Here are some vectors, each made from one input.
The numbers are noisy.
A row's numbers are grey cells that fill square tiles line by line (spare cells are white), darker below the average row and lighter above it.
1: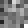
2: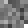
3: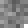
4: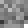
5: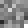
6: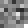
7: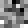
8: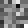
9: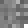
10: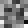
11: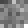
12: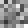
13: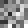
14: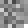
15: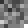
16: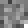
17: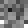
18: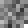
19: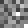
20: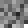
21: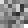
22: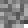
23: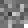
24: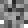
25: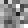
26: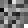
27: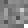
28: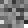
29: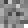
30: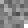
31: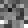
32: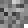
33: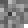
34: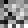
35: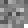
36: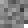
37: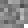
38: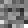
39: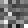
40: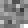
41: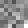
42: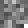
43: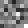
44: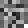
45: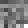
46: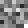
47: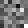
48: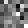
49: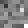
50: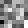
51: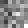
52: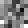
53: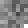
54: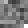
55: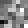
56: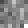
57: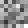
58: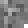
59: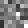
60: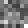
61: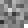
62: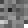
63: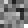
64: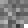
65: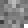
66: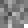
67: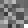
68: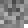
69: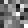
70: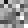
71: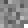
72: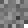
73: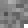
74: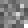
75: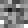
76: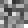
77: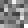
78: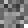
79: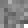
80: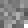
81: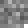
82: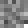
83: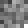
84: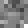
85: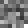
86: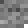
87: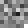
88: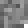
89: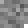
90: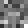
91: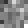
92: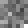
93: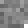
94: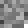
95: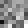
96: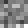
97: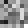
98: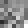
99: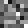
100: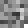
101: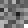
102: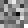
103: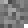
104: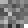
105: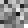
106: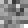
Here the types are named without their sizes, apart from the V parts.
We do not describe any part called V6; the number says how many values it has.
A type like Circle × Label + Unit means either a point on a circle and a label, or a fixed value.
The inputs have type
(Line + V6) × (Tree + Unit).
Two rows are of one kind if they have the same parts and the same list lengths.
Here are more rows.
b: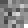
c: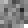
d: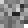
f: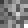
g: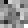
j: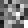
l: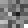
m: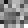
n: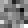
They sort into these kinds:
b, g
c, d, n
f, m
j, l

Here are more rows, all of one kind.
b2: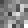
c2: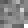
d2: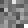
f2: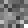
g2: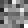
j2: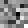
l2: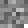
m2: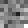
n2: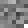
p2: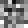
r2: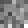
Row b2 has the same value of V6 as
c2, g2 and m2.
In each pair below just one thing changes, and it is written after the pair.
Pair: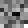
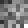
the place on the line
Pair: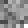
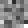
the node of the tree
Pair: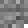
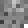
the node of the tree
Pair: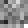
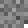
the place on the line
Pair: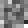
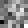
the place on the line
